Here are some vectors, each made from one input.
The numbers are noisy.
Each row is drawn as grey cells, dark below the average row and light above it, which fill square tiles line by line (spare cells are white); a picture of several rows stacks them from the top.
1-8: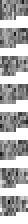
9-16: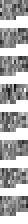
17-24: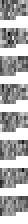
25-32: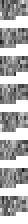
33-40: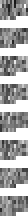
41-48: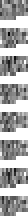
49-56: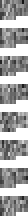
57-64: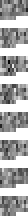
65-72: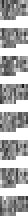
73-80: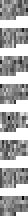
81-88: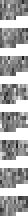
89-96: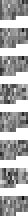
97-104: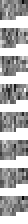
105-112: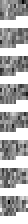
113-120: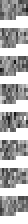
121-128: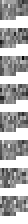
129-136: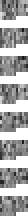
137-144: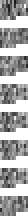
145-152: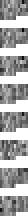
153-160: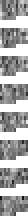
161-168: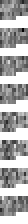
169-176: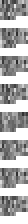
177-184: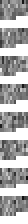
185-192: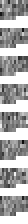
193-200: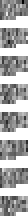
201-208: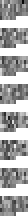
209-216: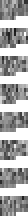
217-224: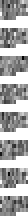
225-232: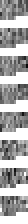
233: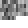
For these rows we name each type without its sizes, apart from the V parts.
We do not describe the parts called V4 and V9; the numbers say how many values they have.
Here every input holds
either a label, a true/false value, a value of V4 and a value of V9, or a list of points on a line.
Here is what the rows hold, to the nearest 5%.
About 55% of them hold a label, a true/false value, a value of V4 and a value of V9. The rest are lists of points on a line.
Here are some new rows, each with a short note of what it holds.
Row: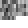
a list of two items
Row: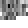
a list of one item
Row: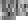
a list of two items
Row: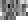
a list of one item
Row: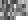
a list of one item
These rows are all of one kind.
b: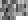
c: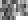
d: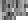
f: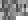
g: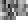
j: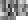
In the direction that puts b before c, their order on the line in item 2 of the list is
d, f, g, b, c, j.
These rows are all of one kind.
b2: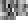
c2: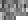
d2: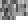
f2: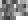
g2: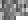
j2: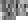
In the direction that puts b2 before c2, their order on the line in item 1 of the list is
b2, j2, c2, g2, d2, f2.
